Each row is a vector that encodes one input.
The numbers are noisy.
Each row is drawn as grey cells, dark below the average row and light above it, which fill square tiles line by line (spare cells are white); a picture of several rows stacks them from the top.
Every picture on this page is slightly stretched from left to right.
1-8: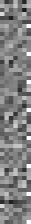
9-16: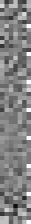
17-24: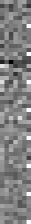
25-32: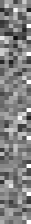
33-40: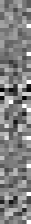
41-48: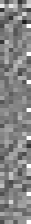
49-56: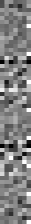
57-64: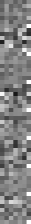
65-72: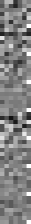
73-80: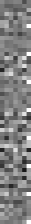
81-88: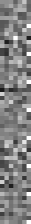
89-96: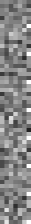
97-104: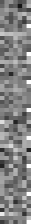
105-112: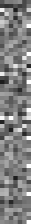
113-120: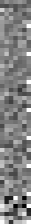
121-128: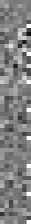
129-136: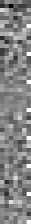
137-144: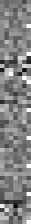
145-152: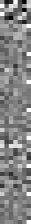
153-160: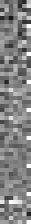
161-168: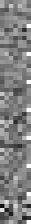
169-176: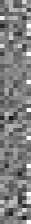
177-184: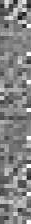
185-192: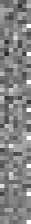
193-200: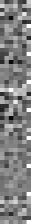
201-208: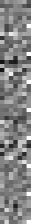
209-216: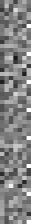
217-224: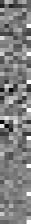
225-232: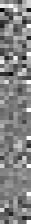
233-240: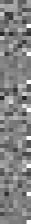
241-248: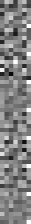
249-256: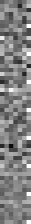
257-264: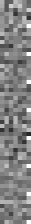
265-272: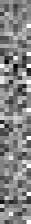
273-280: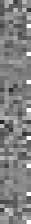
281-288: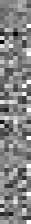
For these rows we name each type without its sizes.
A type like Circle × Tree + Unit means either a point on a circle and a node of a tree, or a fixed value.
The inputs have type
Bool × Bool × Bool × Label × (Tree × Tree + Unit).
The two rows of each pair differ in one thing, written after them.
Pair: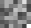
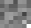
one of the three true/false values
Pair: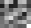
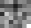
one of the three true/false values
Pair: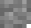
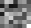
one of the three true/false values
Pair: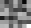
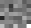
the label
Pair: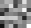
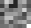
the label
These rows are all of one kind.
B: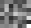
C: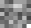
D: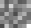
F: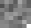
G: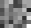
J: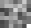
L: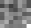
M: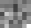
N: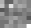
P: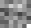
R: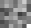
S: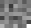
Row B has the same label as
J, M, N and S.
